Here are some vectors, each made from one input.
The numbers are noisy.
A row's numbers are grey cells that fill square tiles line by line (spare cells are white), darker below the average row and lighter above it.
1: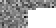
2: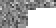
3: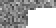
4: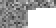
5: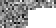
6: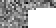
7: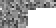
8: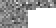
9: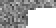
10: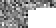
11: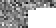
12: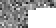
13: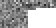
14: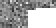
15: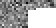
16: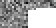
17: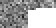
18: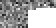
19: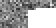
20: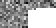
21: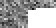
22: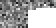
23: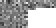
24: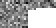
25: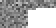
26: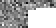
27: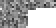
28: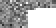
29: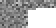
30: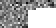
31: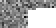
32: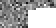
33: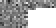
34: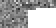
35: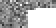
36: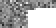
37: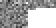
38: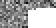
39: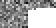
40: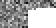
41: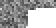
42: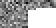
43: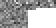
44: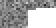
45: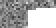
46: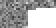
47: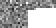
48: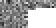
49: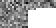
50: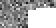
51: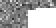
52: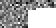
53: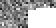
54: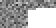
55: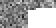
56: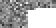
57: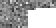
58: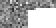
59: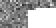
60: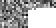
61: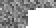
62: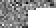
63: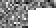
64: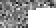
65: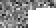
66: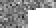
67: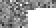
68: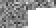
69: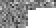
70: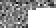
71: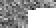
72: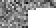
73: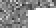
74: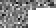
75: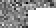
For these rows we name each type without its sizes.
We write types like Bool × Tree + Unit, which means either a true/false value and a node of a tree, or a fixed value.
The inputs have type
Line + Tree.
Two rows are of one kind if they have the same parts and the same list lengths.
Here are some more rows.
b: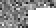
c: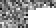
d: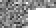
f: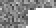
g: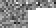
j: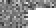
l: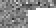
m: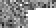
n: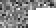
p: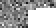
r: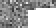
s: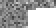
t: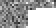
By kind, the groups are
b, c, n, p
d, f, g, j, l, m, r, s, t

